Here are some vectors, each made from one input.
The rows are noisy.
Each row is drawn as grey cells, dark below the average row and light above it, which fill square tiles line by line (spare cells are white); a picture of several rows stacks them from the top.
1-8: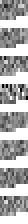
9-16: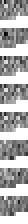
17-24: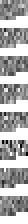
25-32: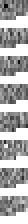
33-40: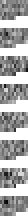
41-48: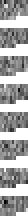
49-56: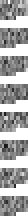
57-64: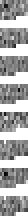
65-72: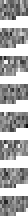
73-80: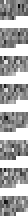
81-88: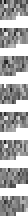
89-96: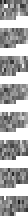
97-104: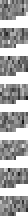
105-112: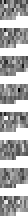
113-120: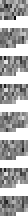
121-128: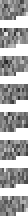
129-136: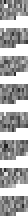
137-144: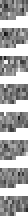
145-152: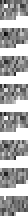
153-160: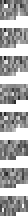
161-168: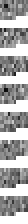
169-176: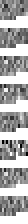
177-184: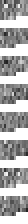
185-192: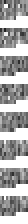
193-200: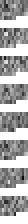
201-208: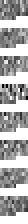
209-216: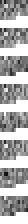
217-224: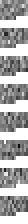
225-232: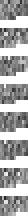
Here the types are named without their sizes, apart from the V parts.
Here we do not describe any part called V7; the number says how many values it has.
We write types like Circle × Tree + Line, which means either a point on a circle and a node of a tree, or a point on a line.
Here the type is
List(Line × V7).
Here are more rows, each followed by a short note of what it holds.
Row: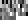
the empty list
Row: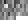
a list of one item
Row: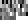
the empty list
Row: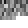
a list of one item
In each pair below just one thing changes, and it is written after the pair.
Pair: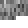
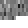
the value of V7 in item 1 of the list
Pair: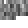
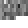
the place on the line in item 1 of the list
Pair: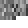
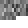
the place on the line in item 1 of the list
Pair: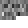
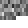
the value of V7 in item 1 of the list
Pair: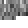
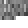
the place on the line in item 1 of the list
